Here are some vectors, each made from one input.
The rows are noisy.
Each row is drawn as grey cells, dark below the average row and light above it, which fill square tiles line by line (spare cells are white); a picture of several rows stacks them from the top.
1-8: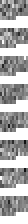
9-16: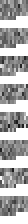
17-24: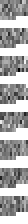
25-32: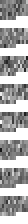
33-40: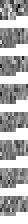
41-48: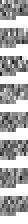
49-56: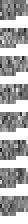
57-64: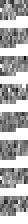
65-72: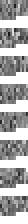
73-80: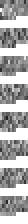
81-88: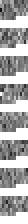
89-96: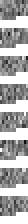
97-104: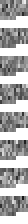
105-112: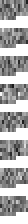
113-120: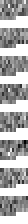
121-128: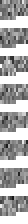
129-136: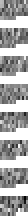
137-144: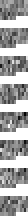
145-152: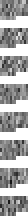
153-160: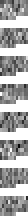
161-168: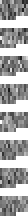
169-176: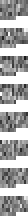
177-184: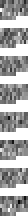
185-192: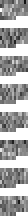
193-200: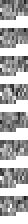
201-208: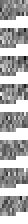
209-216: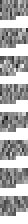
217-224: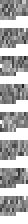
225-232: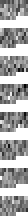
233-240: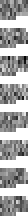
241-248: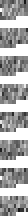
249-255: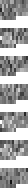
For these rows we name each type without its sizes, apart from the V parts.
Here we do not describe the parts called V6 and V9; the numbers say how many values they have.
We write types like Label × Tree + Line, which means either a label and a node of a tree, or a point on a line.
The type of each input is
(Label + Line) × Line × V6 + V9.
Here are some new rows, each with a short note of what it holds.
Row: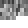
a value of V9
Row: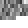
a label, a point on a line and a value of V6
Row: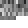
a value of V9
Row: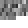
a label, a point on a line and a value of V6
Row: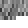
a point on each of two lines and a value of V6
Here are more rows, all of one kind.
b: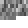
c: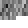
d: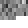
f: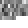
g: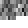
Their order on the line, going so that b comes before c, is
d, g, b, f, c.
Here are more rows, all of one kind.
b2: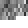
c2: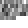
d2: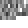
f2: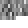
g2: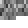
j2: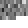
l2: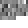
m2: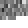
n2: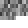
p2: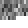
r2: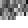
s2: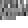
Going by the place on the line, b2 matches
j2, l2, m2 and r2.
